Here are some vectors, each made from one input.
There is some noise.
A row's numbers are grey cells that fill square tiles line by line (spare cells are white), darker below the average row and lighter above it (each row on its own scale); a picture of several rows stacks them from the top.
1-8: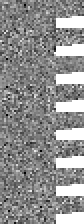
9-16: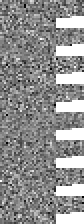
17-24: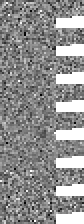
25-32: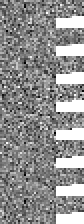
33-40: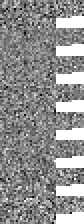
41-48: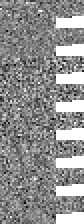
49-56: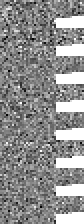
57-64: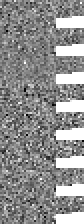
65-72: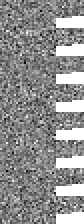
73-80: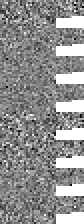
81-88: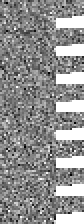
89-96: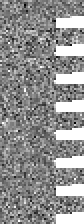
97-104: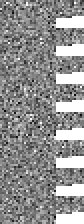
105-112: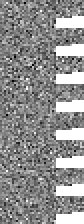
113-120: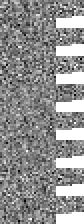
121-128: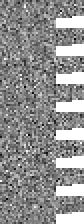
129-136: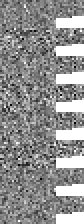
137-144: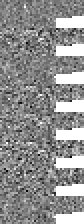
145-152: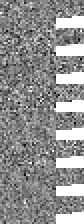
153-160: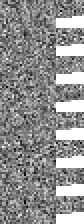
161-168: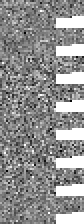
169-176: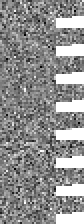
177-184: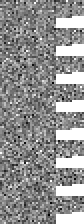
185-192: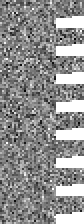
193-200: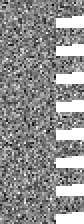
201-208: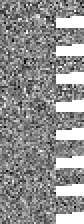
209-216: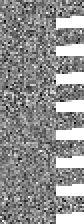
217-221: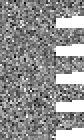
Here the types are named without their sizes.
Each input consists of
a true/false value, together with either a label, or a node of a tree.
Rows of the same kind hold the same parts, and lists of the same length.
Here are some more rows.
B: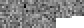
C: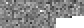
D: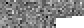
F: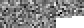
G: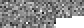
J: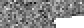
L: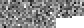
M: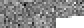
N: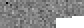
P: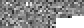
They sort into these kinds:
B, C, F, G, M, P
D, J, L, N

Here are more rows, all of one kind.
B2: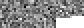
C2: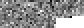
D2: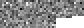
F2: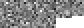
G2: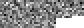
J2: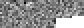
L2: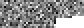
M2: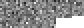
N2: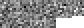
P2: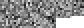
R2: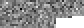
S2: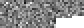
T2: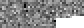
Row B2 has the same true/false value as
N2, P2 and T2.
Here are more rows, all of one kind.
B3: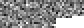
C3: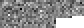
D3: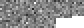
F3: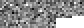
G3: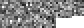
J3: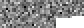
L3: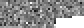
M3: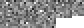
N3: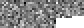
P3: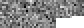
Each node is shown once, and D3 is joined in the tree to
M3.
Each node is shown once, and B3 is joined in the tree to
F3 and P3.
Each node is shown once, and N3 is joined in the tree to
M3 and P3.
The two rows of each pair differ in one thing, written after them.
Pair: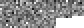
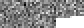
the true/false value
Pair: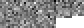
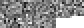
the true/false value
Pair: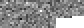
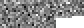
the true/false value
